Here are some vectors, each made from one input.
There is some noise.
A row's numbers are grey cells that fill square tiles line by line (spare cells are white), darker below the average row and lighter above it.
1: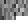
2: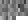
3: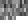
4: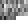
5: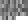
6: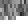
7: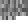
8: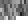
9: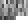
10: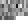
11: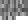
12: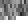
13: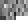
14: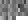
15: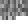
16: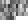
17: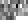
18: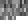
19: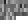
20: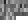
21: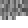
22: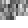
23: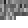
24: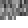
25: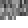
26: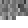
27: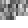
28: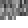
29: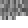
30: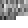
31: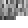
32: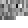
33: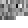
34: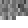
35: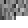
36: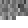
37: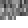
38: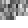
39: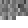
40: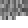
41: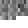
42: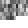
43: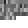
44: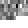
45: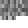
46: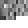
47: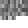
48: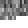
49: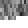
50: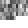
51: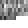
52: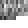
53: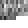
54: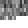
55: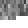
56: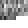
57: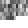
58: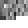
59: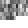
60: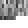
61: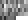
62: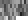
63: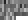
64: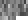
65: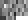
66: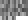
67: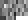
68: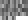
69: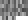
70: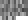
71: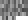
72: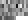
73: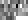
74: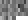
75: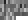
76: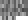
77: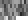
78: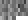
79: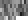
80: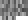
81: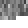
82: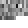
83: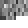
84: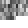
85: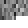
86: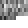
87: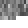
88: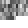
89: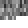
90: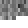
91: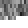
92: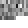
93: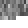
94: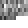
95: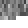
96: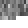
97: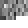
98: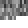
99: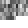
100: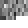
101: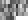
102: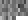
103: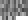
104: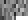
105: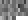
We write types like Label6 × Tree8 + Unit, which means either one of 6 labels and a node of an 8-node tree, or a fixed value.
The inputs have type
Line13.
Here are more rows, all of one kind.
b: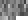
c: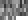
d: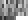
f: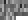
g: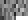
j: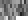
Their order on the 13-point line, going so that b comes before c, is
b, j, c, f, g, d.
